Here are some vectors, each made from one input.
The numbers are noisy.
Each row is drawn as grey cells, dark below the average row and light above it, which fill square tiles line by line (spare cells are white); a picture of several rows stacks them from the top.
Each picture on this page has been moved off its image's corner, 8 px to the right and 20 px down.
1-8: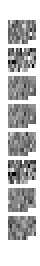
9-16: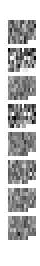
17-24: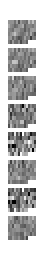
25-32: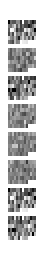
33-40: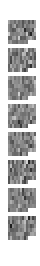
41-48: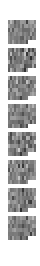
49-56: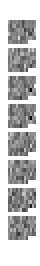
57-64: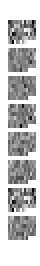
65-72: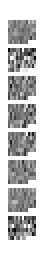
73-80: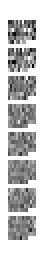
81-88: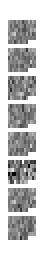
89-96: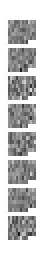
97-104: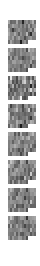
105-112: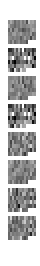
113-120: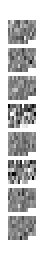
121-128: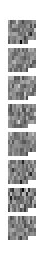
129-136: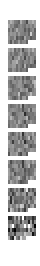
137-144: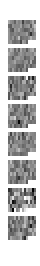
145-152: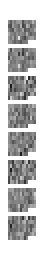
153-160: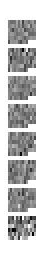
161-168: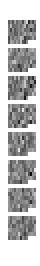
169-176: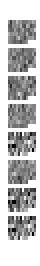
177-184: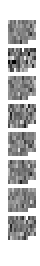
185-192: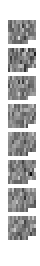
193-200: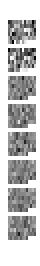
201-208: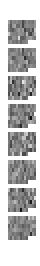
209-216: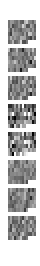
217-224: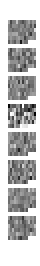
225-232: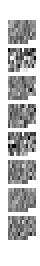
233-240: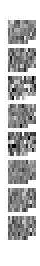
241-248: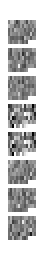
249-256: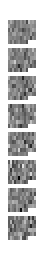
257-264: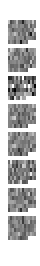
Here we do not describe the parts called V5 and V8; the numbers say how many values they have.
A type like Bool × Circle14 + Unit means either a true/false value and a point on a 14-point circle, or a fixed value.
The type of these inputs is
Bool × Line9 × (Tree11 + V8) + V5.
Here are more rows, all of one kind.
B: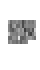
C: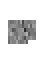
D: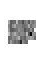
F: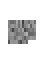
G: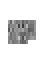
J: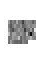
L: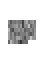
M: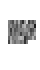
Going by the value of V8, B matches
D and J.
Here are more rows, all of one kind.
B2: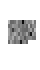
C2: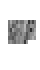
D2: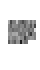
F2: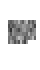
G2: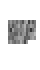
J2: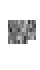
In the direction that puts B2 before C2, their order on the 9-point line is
D2, F2, B2, J2, G2, C2.
